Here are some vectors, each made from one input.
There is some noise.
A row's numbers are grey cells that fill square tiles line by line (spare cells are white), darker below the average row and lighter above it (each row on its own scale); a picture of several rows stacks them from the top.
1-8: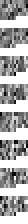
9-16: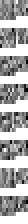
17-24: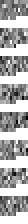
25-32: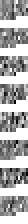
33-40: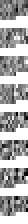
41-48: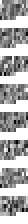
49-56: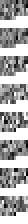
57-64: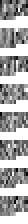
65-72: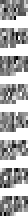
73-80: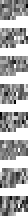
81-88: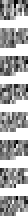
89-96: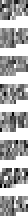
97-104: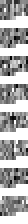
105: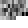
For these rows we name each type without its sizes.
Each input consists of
a true/false value, together with either a label, or a point on a line.
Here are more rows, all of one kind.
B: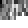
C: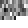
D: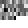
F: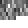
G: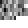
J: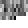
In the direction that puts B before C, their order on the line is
F, B, G, C, D, J.
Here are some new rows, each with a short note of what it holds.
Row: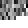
a point on a line and a true/false value
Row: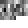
a point on a line and a true/false value
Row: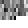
a point on a line and a true/false value
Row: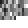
a point on a line and a true/false value
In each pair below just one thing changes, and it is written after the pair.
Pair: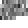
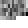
the label
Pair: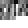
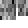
the true/false value
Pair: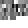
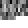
the true/false value
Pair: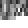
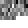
the label
